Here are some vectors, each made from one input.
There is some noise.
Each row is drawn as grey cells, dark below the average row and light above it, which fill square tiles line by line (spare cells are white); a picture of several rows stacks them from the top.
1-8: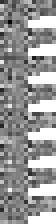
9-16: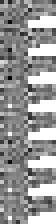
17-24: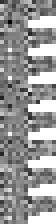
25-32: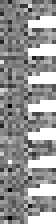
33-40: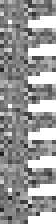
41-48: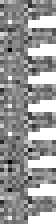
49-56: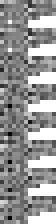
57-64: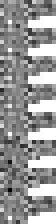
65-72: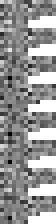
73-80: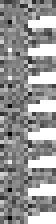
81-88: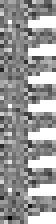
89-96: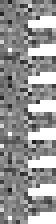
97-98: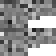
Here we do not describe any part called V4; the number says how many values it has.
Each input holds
either a point on a 5-point line, or a true/false value and a value of V4.
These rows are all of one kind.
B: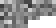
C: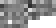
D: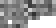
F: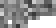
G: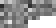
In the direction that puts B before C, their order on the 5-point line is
B, G, C, D, F.
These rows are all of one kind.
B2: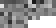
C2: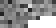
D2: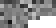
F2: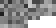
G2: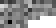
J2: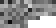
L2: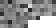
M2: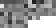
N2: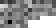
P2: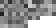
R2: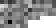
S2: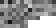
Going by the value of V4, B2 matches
F2, M2 and P2.
